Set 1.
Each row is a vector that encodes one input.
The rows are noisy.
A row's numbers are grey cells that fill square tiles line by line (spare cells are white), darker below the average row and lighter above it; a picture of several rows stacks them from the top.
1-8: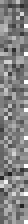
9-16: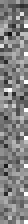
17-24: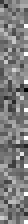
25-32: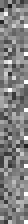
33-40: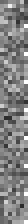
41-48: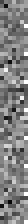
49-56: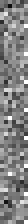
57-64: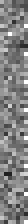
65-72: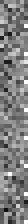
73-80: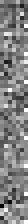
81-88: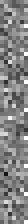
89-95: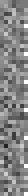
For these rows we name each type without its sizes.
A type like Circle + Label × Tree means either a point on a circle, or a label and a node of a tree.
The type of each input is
Line.
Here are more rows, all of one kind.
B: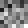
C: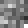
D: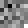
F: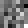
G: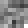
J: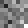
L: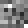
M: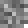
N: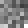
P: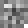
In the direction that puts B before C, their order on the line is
B, D, J, C, L, P, M, G, N, F.
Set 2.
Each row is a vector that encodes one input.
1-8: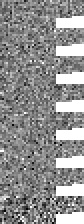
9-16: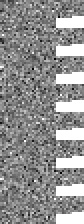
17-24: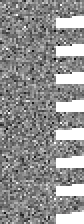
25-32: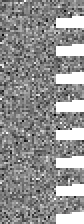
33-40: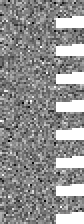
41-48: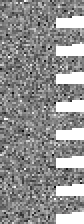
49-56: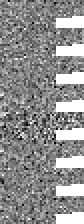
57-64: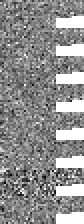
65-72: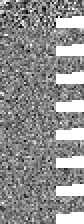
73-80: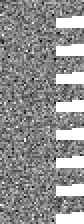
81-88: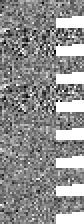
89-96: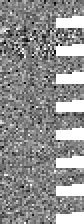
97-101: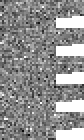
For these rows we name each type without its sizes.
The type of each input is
Circle + Unit.
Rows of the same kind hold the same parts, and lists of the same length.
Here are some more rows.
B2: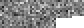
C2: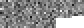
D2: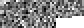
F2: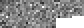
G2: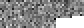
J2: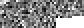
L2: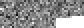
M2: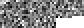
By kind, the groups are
B2, C2, F2, G2, L2
D2, J2, M2

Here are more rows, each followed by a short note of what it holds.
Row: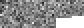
a point on a circle
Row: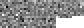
a point on a circle
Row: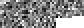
a fixed value
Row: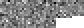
a point on a circle
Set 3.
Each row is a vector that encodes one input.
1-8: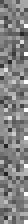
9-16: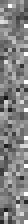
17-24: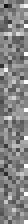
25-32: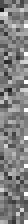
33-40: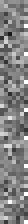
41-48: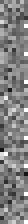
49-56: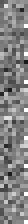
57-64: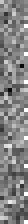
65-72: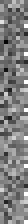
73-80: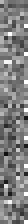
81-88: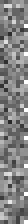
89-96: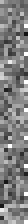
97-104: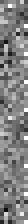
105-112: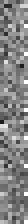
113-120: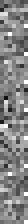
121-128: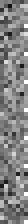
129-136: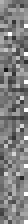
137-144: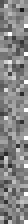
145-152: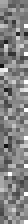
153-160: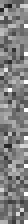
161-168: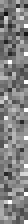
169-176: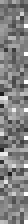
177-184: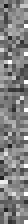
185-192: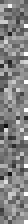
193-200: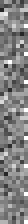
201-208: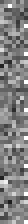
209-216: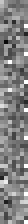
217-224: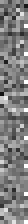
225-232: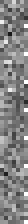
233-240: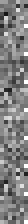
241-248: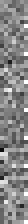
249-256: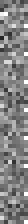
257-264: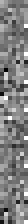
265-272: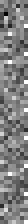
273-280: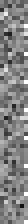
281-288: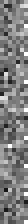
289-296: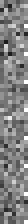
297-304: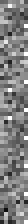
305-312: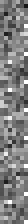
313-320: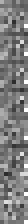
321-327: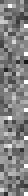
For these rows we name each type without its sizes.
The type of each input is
Line.
